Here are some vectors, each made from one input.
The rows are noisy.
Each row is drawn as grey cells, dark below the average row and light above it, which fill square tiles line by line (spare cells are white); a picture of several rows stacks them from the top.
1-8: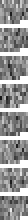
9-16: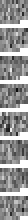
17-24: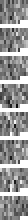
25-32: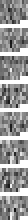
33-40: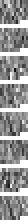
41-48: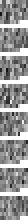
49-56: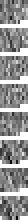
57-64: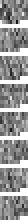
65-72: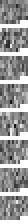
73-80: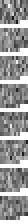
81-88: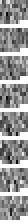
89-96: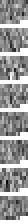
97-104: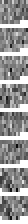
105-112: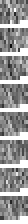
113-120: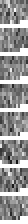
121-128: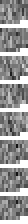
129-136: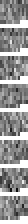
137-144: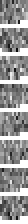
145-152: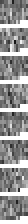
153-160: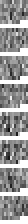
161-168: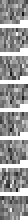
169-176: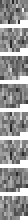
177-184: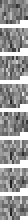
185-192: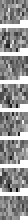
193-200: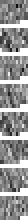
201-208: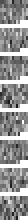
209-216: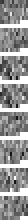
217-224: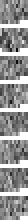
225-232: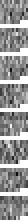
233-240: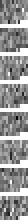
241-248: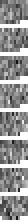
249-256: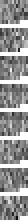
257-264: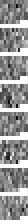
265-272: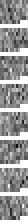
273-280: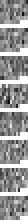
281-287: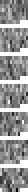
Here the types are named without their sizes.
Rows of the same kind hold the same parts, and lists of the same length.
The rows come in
2 kinds.
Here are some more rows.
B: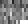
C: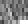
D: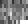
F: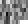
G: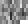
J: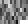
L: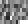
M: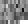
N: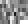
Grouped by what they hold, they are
B, C, D, G, M
F, J, L, N

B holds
four true/false values.
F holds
a point on a circle.
